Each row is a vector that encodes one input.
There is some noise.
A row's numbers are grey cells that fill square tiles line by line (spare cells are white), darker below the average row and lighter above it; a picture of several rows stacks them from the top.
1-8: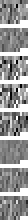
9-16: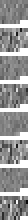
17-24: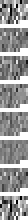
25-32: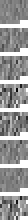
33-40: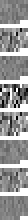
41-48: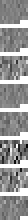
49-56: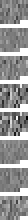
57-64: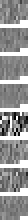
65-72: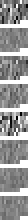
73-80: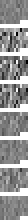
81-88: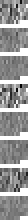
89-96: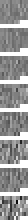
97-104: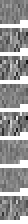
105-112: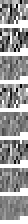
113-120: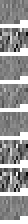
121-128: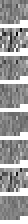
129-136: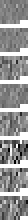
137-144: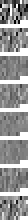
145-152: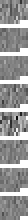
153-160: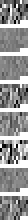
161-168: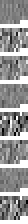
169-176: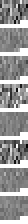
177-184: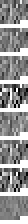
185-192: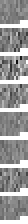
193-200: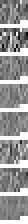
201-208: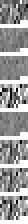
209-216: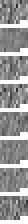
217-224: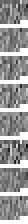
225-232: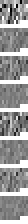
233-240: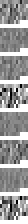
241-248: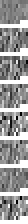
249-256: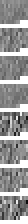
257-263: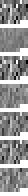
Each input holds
three true/false values, together with either a point on a 5-point line, or a node of a 16-node tree.
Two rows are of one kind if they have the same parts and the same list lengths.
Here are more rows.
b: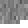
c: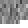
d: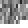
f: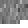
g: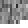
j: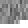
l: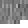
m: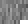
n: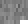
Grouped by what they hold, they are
b, d, f, g, l, m, n
c, j

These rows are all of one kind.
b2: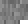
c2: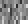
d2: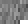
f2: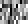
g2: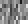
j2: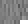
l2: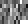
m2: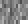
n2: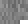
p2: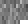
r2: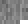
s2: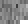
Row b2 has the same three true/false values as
g2, m2 and n2.
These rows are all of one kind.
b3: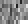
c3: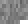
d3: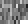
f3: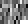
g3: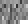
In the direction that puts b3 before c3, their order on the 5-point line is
b3, f3, c3, d3, g3.
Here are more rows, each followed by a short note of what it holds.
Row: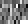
a node of a 16-node tree and three true/false values
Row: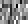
a node of a 16-node tree and three true/false values
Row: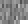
a node of a 16-node tree and three true/false values
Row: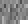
a point on a 5-point line and three true/false values
